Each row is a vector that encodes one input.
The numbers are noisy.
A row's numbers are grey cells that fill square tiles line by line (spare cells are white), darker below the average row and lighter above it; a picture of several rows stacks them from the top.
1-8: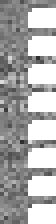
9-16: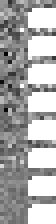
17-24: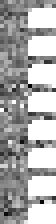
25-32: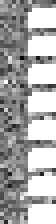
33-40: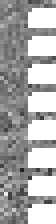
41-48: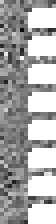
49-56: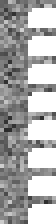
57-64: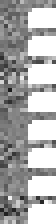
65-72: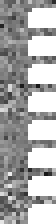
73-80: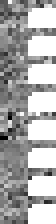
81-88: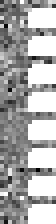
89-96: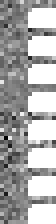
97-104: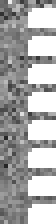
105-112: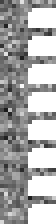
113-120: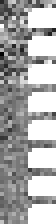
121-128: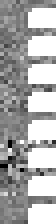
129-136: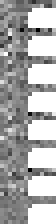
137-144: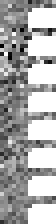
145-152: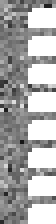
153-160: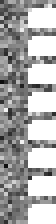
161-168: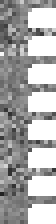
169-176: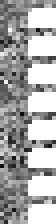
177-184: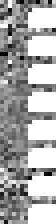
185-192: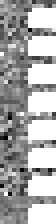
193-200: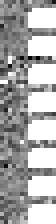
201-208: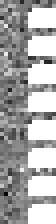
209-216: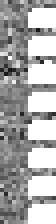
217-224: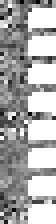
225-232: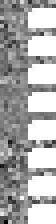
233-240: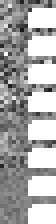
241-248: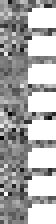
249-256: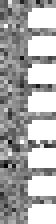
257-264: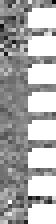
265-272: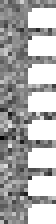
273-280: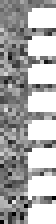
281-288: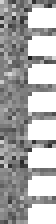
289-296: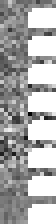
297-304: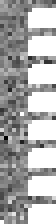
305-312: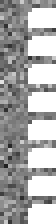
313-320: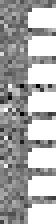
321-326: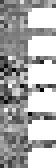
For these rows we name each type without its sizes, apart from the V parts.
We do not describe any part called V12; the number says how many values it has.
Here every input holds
a point on a line and a true/false value, together with a list of values of V12.
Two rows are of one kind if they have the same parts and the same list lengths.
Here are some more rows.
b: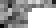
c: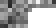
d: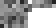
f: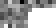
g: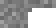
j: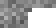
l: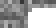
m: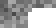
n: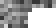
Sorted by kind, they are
b, l, m, n
c, d, f
g, j

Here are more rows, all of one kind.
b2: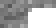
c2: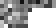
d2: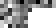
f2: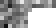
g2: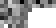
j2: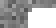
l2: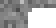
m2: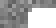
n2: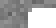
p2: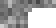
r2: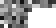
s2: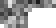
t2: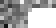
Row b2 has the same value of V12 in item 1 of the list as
j2, m2, n2 and r2.
